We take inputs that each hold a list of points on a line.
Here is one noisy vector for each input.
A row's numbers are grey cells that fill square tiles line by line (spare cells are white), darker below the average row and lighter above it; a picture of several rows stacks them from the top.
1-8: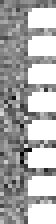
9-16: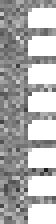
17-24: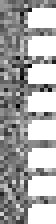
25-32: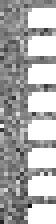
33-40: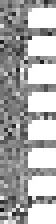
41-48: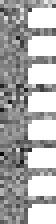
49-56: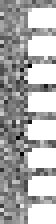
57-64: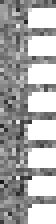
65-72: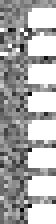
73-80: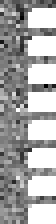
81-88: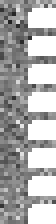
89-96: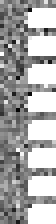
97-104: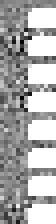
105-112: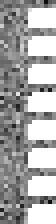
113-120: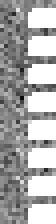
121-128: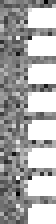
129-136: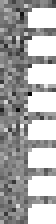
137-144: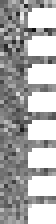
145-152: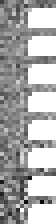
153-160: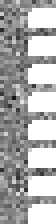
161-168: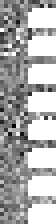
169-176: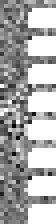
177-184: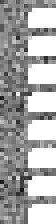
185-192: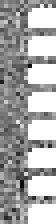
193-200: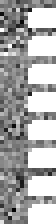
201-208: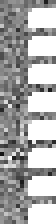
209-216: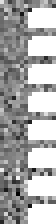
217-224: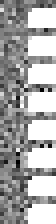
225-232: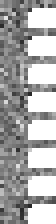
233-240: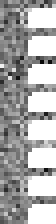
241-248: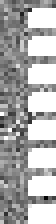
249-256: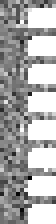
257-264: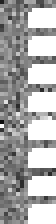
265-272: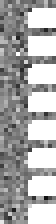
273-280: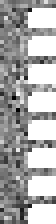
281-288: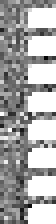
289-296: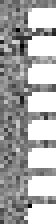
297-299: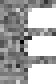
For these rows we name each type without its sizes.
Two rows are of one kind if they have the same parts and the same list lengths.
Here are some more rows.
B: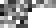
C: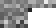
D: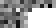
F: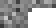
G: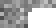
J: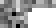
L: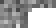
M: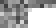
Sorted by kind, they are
B
C, F, G, L, M
D, J

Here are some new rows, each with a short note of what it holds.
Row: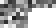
the empty list
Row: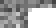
a list of two items
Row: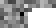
a list of two items
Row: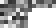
the empty list
